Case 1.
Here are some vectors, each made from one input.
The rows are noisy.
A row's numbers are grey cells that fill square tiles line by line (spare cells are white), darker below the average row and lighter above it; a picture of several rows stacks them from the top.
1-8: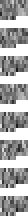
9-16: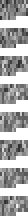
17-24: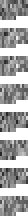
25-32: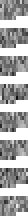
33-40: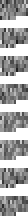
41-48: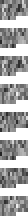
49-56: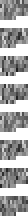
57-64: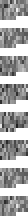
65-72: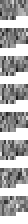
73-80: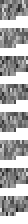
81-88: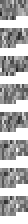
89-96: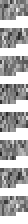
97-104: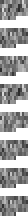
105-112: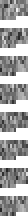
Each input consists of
one of 7 labels.
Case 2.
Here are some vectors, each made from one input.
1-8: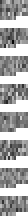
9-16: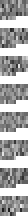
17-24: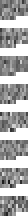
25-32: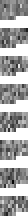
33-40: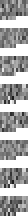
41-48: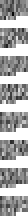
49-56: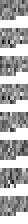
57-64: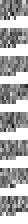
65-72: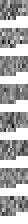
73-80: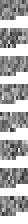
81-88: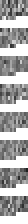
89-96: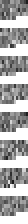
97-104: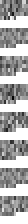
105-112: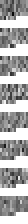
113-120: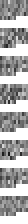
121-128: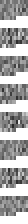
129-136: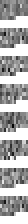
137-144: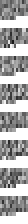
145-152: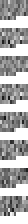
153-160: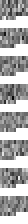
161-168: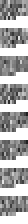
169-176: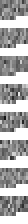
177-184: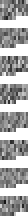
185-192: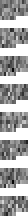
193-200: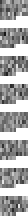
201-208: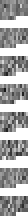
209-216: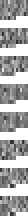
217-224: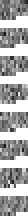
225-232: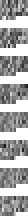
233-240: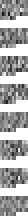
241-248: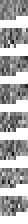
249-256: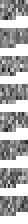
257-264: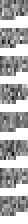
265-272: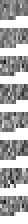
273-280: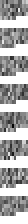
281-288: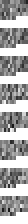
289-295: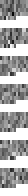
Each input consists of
a node of a 20-node tree.
